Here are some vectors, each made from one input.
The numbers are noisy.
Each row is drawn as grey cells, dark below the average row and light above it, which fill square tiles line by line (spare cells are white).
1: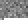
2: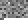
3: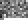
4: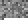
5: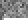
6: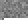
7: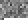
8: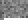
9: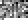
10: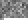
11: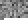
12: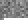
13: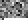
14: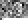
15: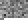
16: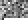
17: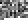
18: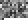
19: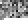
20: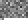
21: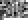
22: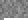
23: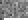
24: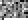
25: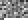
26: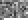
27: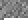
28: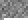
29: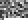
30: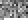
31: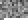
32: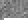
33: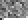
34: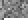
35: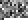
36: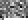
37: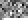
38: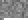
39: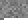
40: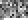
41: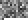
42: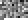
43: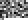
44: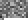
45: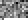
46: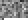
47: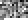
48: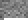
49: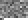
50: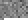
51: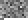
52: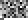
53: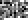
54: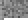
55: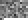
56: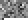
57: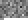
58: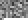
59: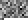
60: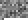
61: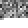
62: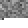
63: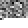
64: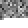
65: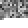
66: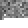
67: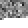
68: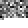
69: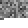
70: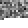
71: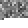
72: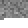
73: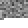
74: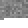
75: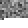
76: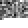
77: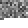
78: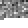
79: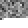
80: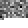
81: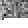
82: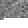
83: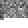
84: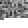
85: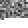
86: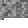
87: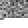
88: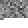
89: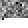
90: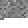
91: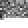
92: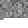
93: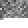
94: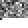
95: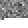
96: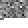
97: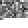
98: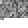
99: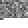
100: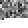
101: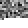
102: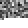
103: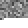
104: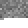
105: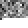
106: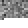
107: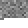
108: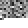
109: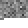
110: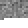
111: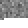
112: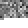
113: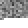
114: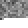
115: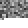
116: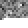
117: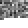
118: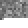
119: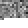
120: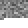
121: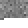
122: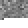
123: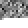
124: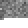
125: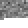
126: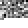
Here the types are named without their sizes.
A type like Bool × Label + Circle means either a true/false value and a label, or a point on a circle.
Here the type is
Line × Line × List(Circle).
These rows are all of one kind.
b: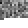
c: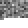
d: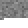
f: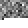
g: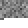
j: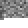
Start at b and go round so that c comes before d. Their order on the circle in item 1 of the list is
b, f, c, j, d, g.
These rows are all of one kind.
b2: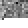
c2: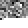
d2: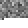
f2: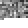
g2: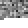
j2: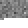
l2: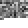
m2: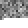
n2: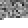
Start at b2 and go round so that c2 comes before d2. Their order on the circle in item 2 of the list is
b2, c2, g2, d2, f2, m2, n2, l2, j2.
